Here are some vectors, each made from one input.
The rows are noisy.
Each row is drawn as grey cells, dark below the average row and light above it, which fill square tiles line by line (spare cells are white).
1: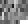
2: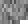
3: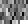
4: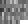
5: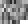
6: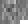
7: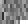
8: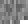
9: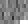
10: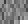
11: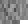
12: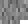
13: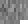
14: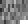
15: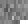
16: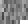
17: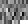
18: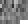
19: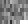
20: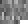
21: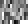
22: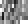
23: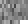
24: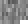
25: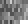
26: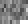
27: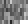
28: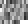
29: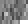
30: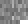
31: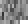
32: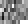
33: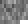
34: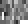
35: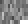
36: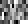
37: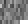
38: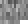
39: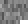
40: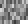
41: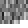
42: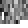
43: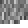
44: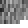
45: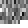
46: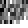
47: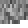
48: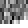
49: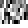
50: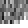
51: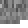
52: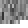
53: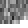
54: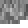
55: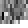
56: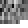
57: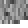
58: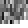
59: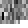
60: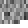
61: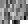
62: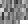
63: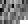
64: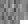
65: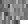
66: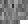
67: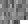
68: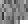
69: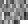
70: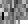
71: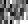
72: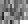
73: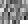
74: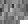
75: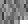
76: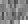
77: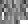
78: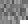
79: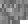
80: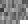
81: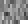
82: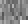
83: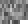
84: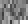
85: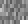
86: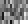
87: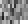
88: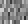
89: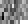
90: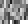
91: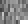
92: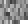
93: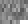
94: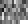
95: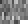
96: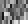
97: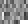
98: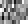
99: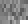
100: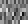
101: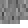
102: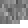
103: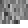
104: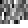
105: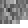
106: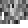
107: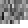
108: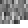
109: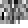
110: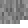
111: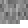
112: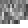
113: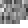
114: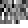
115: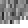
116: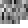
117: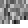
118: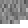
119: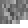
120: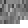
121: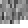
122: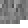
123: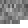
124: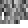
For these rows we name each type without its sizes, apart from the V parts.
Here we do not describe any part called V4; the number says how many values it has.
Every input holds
a list of items, each a point on each of two lines and a value of V4.
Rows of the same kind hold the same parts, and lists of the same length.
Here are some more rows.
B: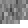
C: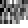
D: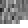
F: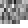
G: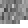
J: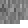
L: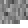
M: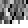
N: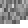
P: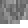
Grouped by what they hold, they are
B, C, G, N, P
D, F, J, L
M

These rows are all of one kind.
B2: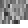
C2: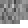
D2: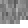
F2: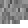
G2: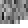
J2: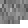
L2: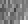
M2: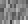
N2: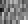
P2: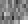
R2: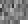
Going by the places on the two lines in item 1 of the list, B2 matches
D2 and F2.
